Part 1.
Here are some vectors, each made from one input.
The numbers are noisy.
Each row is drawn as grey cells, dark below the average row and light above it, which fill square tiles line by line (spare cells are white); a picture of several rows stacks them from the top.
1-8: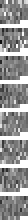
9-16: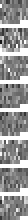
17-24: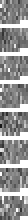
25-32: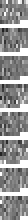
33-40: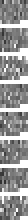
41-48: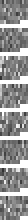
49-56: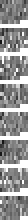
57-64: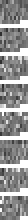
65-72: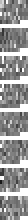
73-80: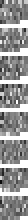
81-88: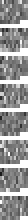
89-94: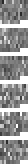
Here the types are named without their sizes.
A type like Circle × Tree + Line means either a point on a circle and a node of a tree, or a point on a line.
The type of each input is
Tree.
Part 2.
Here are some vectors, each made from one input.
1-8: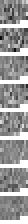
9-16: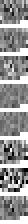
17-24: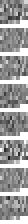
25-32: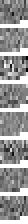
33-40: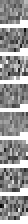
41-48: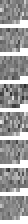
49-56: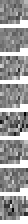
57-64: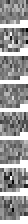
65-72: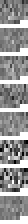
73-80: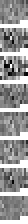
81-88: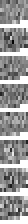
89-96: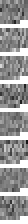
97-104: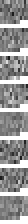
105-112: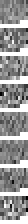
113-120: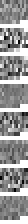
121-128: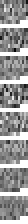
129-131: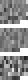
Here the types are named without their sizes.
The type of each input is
Line.
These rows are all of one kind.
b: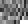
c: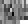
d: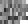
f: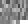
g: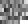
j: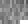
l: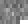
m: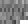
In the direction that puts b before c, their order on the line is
b, c, m, d, g, l, j, f.
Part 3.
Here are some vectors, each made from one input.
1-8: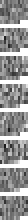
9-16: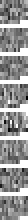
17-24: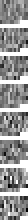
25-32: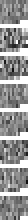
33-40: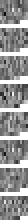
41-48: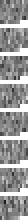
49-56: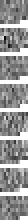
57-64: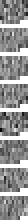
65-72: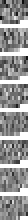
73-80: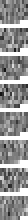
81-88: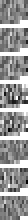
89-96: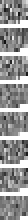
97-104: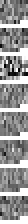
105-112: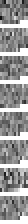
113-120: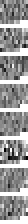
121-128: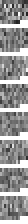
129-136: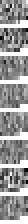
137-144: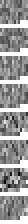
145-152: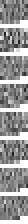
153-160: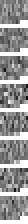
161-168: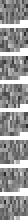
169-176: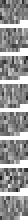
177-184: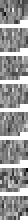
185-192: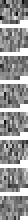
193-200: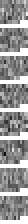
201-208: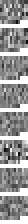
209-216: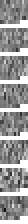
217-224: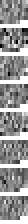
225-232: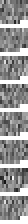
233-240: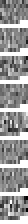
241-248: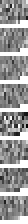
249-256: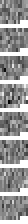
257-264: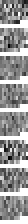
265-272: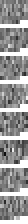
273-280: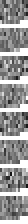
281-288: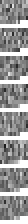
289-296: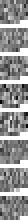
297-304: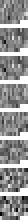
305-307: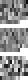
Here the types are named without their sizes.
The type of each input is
Tree.
